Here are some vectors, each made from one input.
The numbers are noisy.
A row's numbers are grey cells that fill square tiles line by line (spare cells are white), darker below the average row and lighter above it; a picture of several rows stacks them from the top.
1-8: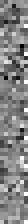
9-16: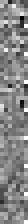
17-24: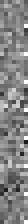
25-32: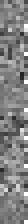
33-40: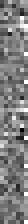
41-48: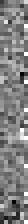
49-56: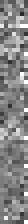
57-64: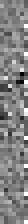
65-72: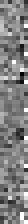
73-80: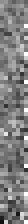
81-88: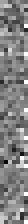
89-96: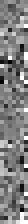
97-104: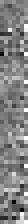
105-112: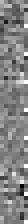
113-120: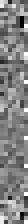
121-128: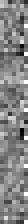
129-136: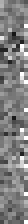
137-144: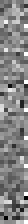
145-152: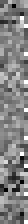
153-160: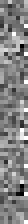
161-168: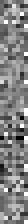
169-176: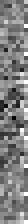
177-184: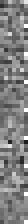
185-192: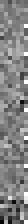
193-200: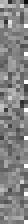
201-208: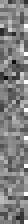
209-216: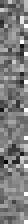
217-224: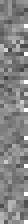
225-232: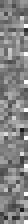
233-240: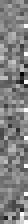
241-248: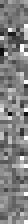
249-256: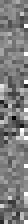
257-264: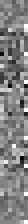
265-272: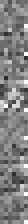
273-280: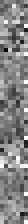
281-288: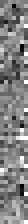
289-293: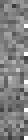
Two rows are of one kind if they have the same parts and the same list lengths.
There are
2 kinds of row.
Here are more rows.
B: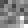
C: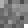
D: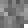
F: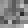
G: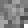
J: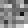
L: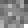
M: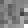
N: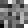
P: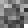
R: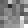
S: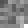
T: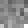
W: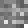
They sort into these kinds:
B, G, J, L, P, S
C, D, F, M, N, R, T, W

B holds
a point on a 6-point circle.
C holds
one of 10 labels.
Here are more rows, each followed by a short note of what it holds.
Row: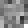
a point on a 6-point circle
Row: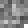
one of 10 labels
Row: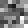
one of 10 labels
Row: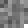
a point on a 6-point circle
